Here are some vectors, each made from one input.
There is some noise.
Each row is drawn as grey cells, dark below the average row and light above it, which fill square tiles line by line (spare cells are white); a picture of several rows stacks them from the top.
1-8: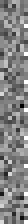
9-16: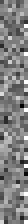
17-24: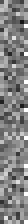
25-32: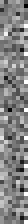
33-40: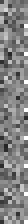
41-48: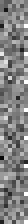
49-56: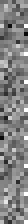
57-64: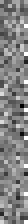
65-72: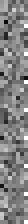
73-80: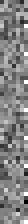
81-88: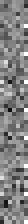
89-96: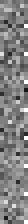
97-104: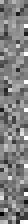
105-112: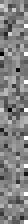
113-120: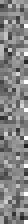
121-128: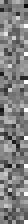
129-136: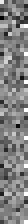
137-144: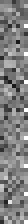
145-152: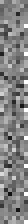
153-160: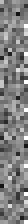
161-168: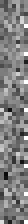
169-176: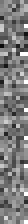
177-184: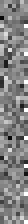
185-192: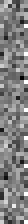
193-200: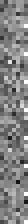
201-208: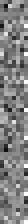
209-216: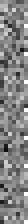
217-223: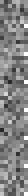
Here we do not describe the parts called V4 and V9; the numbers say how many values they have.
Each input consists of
either a point on a 6-point circle and a true/false value, or a fixed value, or a value of V4 and a value of V9.
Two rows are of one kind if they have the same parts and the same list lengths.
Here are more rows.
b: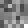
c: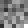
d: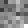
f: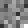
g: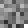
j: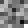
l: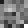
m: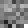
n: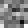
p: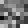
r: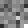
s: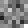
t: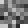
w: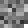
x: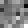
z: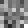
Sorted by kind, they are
b, c, d, f, r, x
g, j, l, m, n, s, w, z
p, t

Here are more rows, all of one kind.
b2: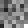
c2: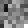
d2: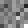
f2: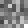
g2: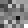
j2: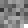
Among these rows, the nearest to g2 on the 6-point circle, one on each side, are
d2 and f2.
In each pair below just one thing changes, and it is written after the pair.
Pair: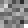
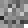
the value of V4
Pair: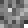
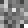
the value of V4
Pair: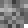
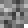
the value of V9
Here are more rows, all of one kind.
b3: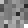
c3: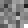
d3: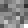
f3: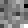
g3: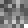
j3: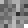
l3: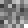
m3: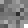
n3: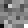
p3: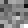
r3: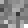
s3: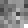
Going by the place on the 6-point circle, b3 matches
g3, j3 and l3.
